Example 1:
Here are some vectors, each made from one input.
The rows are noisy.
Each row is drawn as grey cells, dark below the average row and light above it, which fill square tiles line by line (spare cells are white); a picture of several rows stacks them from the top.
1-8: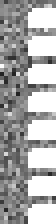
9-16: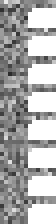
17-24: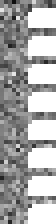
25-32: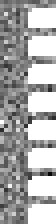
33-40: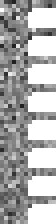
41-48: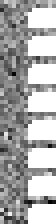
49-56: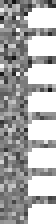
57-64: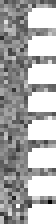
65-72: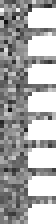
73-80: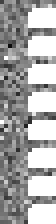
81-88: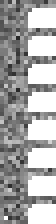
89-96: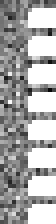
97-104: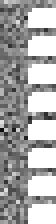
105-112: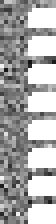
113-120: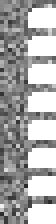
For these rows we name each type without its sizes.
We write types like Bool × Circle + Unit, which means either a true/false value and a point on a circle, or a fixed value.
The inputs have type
List(Circle) × (Tree + Unit).
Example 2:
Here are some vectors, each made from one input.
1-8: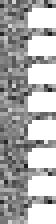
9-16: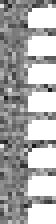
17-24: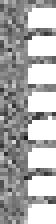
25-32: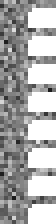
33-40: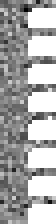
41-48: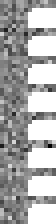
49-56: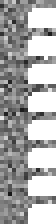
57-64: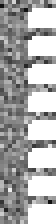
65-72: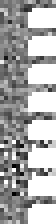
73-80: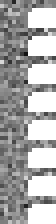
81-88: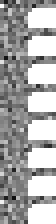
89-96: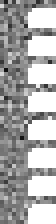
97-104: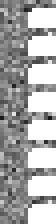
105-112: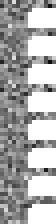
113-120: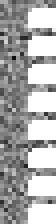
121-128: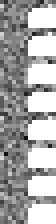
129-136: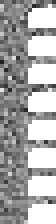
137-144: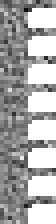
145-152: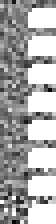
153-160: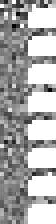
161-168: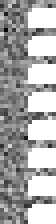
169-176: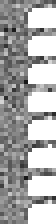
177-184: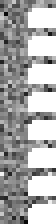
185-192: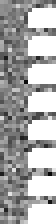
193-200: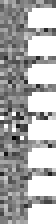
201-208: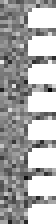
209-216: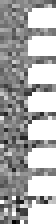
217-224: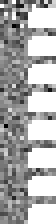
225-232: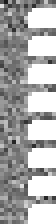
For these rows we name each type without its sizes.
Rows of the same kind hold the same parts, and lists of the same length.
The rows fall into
4 kinds.
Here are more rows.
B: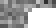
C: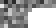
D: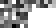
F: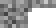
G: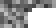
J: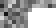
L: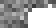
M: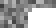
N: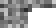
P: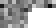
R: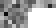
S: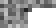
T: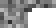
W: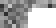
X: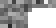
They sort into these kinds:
B, L, M
C, F, J, R, W, X
D
G, N, P, S, T

